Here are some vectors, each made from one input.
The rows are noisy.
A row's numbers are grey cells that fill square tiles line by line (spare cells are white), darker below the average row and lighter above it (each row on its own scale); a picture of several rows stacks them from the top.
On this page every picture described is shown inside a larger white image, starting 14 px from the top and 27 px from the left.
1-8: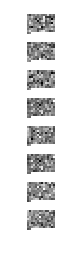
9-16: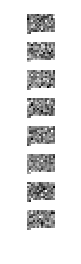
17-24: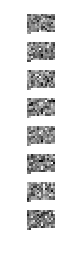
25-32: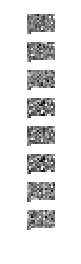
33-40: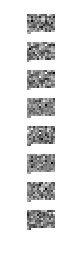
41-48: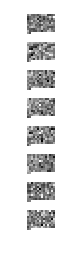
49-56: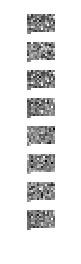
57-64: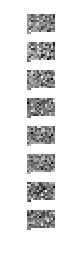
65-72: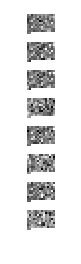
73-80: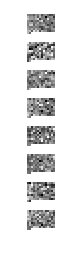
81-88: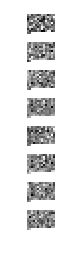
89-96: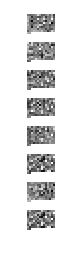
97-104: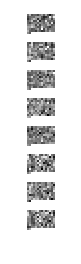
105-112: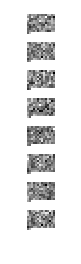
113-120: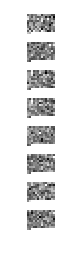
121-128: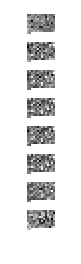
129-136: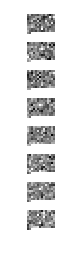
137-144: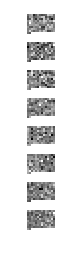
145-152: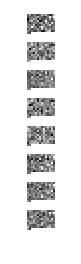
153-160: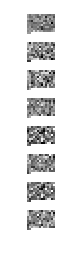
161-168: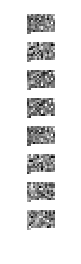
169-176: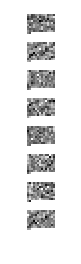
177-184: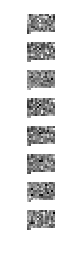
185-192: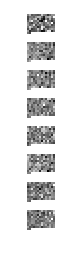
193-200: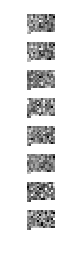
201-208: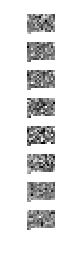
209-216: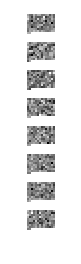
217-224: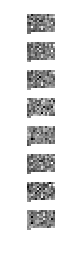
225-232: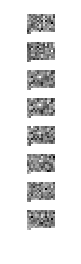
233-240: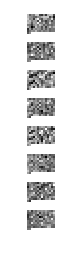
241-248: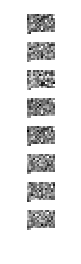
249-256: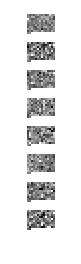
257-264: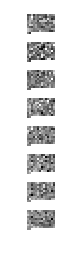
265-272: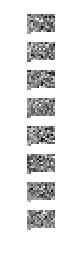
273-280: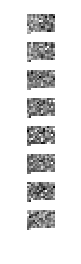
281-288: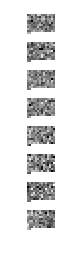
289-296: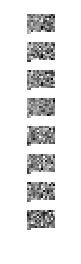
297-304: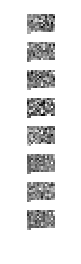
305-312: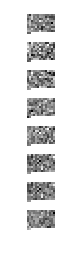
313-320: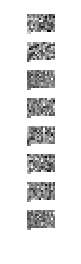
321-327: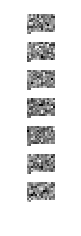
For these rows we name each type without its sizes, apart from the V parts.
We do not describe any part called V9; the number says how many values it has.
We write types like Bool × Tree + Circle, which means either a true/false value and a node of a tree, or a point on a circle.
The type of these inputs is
List(Line × V9).
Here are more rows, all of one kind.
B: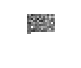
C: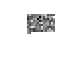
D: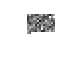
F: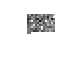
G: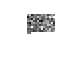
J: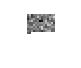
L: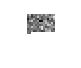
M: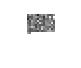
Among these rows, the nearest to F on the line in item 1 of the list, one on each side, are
B and G.
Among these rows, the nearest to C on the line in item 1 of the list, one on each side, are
B and M.
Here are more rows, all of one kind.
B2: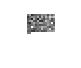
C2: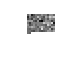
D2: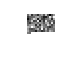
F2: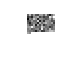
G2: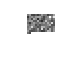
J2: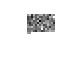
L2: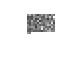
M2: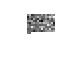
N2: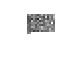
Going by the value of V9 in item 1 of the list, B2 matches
C2, G2 and M2.
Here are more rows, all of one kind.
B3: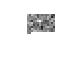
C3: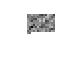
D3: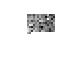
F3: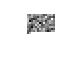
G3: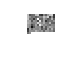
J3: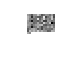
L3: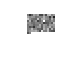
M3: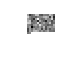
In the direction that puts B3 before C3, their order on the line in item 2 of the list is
F3, J3, G3, B3, M3, L3, C3, D3.
